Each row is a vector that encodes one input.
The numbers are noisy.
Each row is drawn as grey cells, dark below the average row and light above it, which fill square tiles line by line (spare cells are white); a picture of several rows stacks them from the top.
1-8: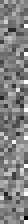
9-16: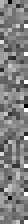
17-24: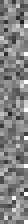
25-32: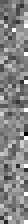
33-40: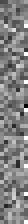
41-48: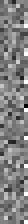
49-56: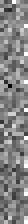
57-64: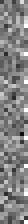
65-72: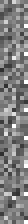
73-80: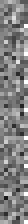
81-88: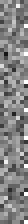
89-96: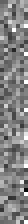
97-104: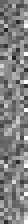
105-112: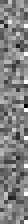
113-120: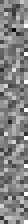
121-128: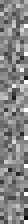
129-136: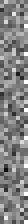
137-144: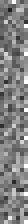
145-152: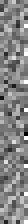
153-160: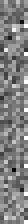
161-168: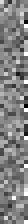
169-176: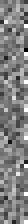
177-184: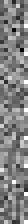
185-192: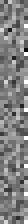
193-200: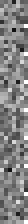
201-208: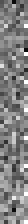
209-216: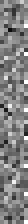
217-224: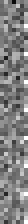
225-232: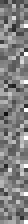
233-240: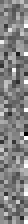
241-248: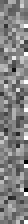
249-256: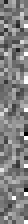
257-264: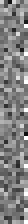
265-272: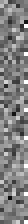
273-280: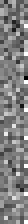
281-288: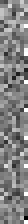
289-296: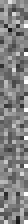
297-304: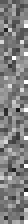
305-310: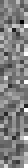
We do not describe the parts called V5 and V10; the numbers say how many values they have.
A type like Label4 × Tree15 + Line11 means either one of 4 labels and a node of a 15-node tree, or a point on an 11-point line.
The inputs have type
(Bool × Bool × Bool × Tree9 + V10) × Tree9 × V5.
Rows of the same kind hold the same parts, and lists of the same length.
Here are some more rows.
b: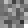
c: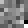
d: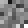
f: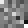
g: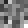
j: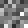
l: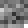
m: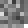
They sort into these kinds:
b, d
c, f, g, j, l, m

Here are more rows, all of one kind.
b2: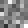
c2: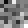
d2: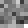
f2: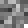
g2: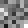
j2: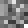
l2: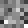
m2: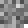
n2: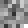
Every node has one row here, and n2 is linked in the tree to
c2, g2 and m2.
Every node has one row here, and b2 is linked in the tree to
m2.
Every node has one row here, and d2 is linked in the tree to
c2.
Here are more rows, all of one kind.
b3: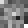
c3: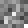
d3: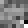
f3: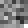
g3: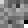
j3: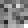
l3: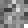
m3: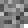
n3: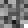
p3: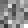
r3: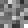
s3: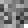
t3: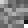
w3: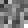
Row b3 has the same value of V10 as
c3, f3 and s3.
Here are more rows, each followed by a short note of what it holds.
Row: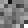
a node of each of two 9-node trees, three true/false values and a value of V5
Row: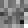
a node of each of two 9-node trees, three true/false values and a value of V5
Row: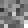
a node of each of two 9-node trees, three true/false values and a value of V5
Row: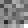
a node of a 9-node tree, a value of V5 and a value of V10
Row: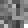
a node of each of two 9-node trees, three true/false values and a value of V5
